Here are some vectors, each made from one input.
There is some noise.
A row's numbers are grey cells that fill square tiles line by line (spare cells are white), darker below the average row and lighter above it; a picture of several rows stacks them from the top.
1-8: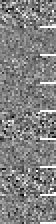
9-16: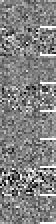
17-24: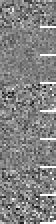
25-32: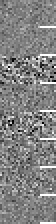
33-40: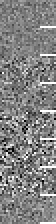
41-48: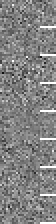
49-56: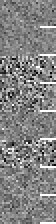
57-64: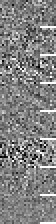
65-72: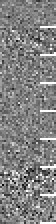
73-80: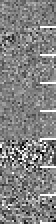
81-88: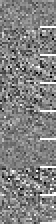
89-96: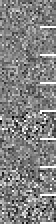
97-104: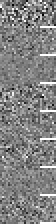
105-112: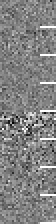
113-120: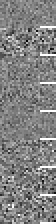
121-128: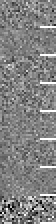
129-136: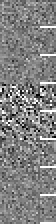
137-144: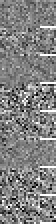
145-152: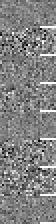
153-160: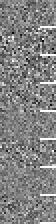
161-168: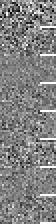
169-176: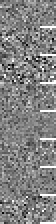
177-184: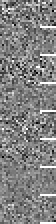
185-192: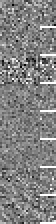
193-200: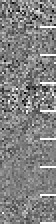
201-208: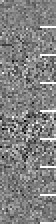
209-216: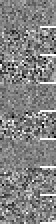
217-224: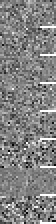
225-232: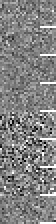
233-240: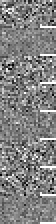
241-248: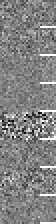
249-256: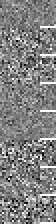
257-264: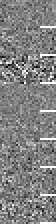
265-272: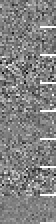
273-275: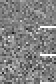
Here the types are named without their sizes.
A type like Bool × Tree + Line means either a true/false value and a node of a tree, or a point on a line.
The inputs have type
List((Circle + Unit) × Line).
